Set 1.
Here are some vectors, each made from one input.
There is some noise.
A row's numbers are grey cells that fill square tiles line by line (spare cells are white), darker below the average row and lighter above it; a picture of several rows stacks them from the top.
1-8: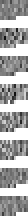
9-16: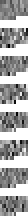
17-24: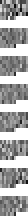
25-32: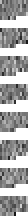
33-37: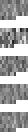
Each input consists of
a point on a 6-point line.
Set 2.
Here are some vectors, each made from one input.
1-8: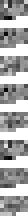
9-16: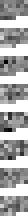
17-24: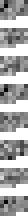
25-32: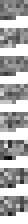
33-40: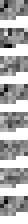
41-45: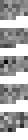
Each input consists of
a node of a 9-node tree.
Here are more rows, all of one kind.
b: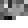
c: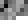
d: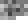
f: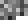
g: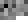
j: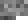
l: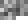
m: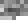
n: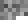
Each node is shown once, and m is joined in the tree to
d and l.
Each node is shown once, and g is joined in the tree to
c and n.
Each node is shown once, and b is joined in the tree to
j.
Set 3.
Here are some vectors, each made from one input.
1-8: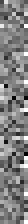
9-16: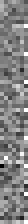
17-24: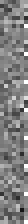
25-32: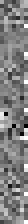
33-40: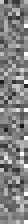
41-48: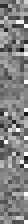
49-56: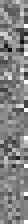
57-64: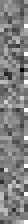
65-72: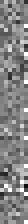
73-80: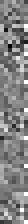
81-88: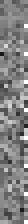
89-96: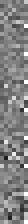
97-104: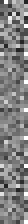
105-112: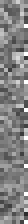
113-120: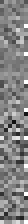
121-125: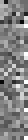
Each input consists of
a point on a 10-point line.
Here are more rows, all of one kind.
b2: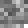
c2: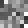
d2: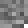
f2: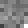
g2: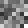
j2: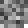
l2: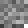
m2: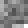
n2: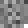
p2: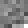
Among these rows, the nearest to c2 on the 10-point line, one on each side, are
d2 and l2.
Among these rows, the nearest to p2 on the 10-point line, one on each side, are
m2 and n2.
